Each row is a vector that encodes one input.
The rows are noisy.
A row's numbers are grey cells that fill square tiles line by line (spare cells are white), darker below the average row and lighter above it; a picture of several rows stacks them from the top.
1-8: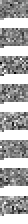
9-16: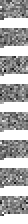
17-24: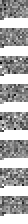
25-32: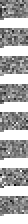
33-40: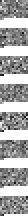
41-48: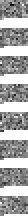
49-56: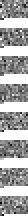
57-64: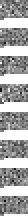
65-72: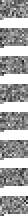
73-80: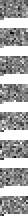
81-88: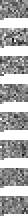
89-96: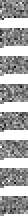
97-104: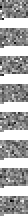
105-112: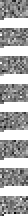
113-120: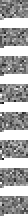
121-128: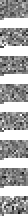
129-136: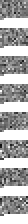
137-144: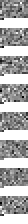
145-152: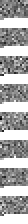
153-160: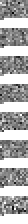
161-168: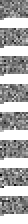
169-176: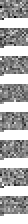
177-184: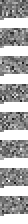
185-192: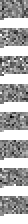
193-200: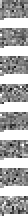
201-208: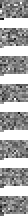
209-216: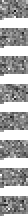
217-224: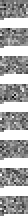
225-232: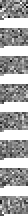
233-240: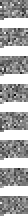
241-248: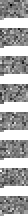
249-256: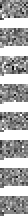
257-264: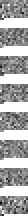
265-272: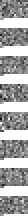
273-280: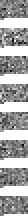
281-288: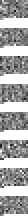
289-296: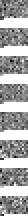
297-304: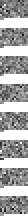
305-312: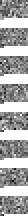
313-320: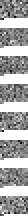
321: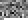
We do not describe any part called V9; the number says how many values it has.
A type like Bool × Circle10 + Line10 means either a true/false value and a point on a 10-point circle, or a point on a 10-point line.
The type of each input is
Label7 × V9 + List3(Circle11).
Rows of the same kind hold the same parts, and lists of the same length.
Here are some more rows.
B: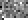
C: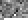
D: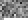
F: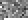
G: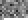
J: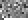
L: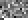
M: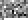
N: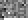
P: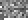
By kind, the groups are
B, J, L
C, G
D, N, P
F
M

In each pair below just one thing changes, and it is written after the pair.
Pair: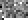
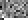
the value of V9
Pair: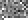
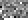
the value of V9
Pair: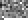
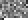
the label
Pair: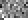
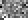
the value of V9
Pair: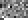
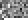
the label
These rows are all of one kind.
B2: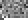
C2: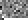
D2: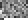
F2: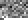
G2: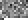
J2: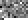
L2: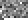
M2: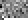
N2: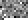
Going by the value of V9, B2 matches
C2, F2 and G2.
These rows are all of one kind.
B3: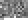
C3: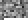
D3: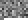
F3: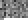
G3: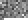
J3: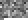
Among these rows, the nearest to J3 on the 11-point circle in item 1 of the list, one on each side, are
C3 and F3.
